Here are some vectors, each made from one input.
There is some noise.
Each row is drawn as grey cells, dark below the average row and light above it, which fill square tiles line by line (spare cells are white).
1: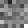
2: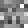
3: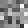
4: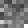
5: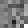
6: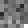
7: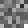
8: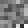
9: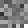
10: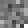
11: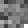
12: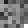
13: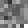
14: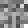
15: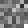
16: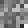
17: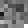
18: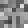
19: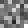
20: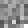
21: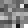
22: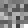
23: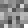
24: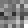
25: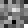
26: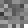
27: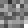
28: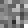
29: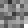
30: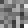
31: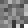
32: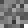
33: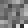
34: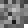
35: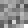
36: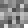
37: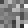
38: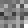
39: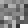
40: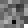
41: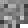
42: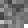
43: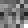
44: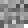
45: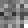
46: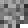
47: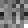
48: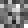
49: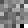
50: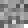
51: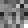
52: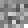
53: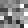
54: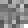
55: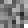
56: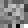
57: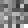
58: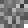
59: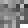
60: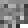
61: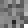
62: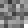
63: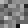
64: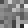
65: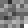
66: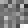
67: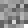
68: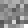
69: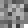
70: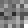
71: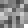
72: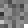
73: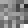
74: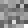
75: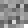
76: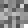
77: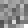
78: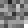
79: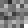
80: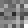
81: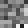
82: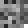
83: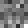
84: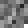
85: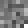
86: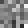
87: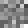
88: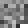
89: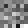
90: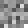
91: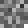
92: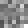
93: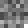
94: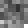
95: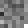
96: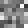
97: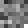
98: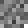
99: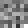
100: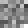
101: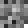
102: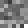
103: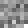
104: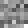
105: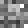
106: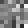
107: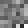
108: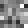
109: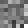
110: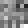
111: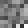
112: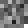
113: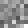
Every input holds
a point on a 7-point line, together with either a point on a 7-point line, or three true/false values.
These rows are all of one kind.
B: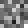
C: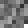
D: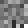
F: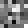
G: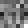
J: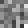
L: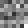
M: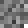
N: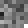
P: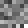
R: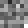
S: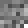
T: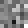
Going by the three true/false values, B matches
F, J and T.
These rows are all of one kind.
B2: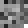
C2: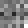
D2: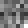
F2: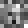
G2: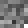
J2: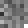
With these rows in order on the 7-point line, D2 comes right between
F2 and G2.
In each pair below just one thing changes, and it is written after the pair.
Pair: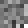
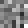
one of the three true/false values
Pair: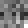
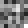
the place on the 7-point line
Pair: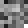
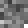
the place on the 7-point line
